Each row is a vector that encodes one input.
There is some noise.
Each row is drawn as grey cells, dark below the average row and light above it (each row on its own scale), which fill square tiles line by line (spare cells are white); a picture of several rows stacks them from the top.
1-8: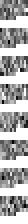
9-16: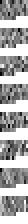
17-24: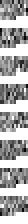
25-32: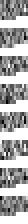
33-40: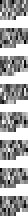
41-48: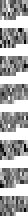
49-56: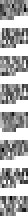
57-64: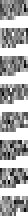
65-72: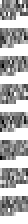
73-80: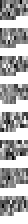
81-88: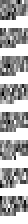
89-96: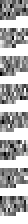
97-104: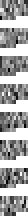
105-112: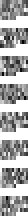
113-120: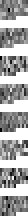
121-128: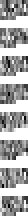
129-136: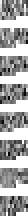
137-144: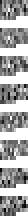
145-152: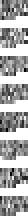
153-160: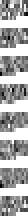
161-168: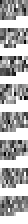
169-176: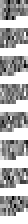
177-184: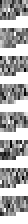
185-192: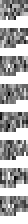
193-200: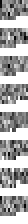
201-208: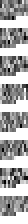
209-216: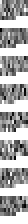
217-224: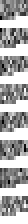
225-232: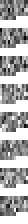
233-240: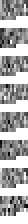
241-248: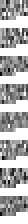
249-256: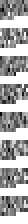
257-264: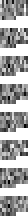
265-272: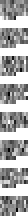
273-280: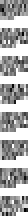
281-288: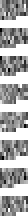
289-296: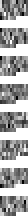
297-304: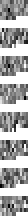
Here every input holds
a true/false value, together with either a fixed value, or a node of an 8-node tree.
